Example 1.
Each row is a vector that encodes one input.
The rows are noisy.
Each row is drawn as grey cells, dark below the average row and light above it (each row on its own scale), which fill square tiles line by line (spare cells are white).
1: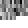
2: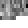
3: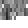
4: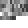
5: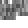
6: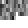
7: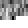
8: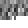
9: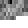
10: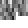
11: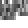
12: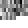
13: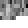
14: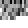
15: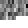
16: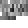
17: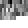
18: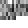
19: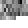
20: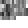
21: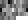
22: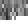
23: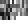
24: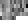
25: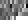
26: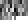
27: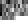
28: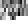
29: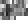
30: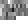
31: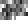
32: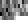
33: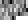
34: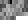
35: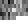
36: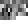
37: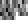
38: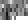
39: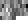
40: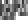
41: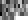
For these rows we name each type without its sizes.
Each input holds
either a fixed value, or three true/false values.
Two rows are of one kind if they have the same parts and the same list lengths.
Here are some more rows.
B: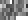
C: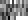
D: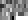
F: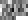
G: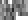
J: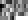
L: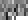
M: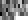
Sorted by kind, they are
B, C, F, L
D, G, J, M

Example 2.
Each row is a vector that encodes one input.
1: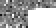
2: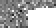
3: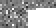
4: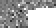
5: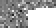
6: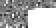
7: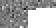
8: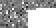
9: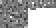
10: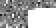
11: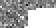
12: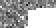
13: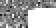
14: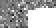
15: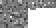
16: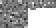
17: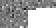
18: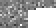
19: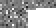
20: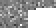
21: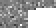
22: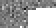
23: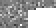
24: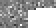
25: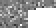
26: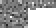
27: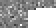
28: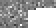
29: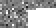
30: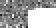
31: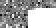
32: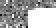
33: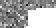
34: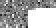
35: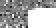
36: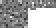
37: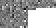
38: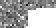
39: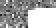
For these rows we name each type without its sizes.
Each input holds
a label.
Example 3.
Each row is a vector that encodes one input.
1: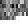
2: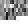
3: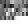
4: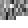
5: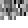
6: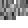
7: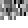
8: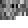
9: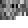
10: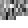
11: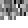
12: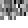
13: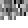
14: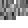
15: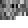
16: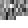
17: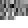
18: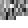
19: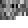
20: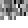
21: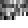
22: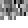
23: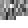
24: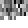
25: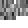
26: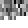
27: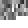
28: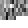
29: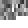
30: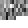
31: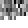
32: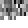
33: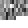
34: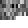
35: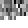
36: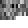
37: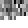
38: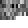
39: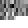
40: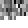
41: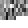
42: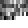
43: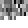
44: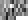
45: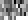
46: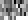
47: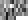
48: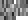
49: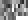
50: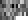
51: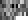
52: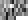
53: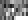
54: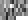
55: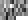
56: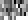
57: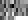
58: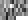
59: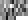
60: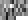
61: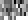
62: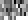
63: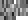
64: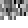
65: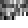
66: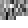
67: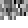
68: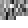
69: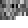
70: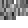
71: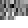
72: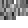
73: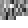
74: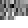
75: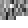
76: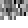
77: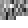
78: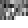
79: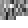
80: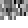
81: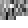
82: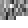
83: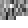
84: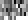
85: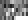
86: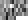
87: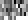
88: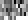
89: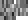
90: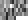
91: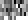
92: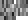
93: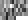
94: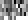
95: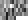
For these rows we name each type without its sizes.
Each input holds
three true/false values.
